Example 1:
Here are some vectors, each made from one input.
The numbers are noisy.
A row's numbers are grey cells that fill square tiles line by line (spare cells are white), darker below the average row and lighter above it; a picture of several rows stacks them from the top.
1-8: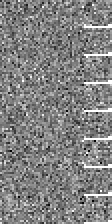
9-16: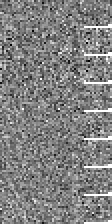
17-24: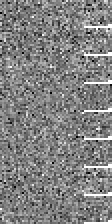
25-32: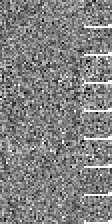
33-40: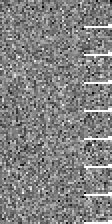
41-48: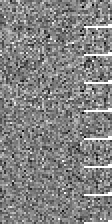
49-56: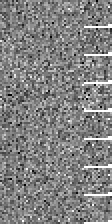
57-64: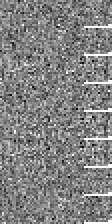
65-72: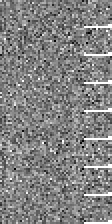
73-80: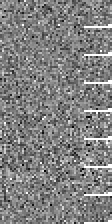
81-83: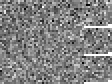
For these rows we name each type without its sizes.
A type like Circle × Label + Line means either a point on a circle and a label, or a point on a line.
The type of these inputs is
(Bool × Bool × Bool + Unit) × Line.
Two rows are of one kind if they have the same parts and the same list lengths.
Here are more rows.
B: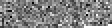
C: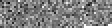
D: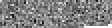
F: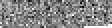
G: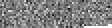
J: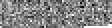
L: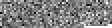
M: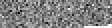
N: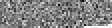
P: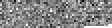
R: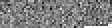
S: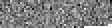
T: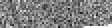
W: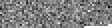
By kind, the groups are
B, F, J
C, D, G, L, M, N, P, R, S, T, W

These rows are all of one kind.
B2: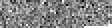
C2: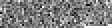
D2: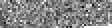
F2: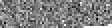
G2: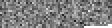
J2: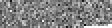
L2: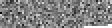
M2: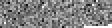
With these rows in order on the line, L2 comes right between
F2 and M2.
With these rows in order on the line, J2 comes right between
D2 and G2.
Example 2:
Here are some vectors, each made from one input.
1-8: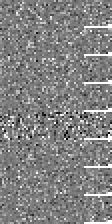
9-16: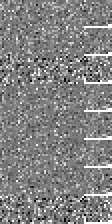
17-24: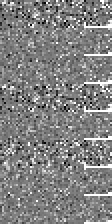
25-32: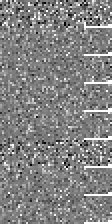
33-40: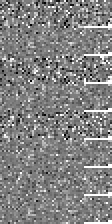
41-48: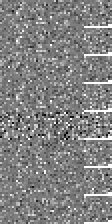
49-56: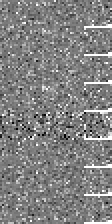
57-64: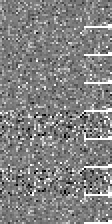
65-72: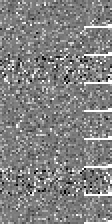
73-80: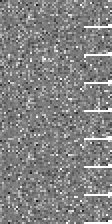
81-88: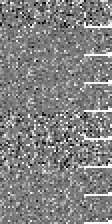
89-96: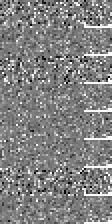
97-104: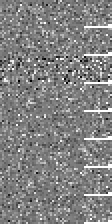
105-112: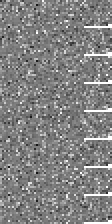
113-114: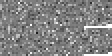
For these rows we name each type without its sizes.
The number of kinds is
2.
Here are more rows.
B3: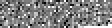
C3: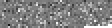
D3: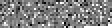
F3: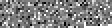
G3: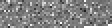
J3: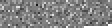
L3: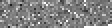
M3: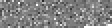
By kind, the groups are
B3, D3, F3
C3, G3, J3, L3, M3

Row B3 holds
a point on a line.
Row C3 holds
four true/false values.
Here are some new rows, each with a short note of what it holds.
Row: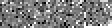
a point on a line
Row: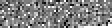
a point on a line
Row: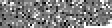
a point on a line
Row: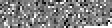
a point on a line
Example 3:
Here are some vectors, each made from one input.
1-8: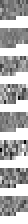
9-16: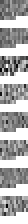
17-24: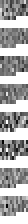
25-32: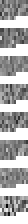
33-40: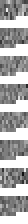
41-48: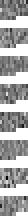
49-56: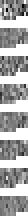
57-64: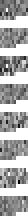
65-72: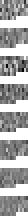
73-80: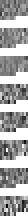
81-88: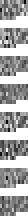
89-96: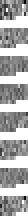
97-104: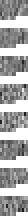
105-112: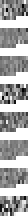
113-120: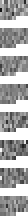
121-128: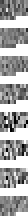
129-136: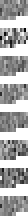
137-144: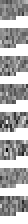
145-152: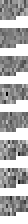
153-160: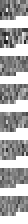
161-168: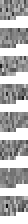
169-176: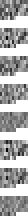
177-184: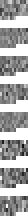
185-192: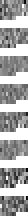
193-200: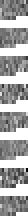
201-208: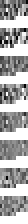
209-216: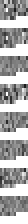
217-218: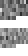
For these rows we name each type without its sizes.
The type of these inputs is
List(Circle).
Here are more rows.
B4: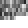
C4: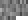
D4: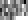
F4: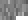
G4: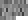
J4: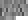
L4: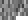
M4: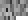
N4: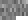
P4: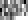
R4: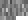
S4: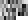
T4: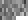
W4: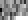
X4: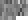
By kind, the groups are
B4, G4, J4, L4, N4, W4, X4
C4, D4, F4, M4, P4, R4, T4
S4

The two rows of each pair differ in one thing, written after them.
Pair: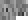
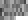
the place on the circle in item 2 of the list
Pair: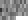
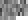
the place on the circle in item 1 of the list
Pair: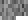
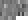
the place on the circle in item 1 of the list
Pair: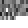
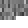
the place on the circle in item 1 of the list
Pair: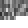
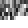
the place on the circle in item 1 of the list
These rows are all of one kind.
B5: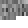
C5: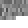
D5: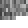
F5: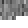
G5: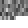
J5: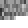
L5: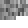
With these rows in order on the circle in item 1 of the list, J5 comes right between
C5 and D5.
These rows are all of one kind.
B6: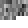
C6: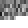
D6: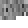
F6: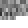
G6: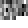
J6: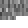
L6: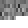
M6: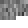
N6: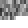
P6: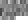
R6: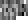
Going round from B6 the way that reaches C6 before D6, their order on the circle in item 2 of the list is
B6, C6, L6, D6, F6, J6, P6, N6, M6, R6, G6.
